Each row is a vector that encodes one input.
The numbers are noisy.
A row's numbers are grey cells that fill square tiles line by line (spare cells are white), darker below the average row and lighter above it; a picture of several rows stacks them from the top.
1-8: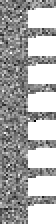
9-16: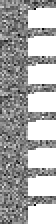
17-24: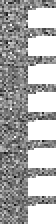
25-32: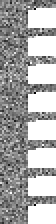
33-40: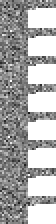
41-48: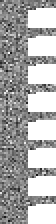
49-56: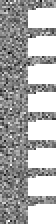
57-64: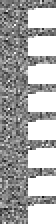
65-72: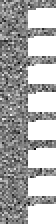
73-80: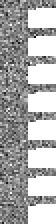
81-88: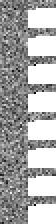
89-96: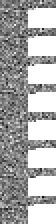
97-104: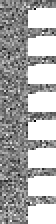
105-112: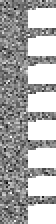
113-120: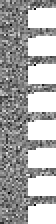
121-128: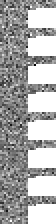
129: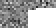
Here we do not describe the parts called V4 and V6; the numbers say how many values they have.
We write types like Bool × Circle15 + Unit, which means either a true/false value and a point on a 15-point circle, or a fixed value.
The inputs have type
Bool × Bool × Bool + (Line5 + V6) × V4.
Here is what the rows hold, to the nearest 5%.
About 45% of them hold three true/false values. The rest hold a value of V4, together with either a point on a 5-point line, or a value of V6.
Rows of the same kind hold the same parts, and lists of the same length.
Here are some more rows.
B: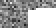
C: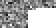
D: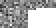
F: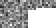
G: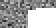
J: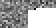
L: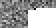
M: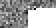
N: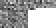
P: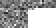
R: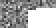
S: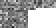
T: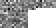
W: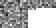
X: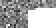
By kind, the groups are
B, J, L, T, X
C, D, F, P, W
G, M, N, R, S

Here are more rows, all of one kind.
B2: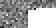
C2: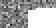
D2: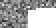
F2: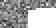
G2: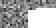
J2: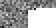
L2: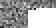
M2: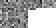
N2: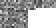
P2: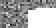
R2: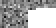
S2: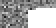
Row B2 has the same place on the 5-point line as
C2, J2, P2 and S2.
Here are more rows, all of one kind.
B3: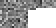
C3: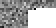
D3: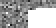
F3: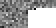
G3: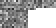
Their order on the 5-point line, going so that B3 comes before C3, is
B3, G3, D3, F3, C3.
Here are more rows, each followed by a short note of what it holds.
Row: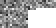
three true/false values
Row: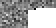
a value of V4 and a value of V6
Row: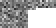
three true/false values
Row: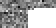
three true/false values
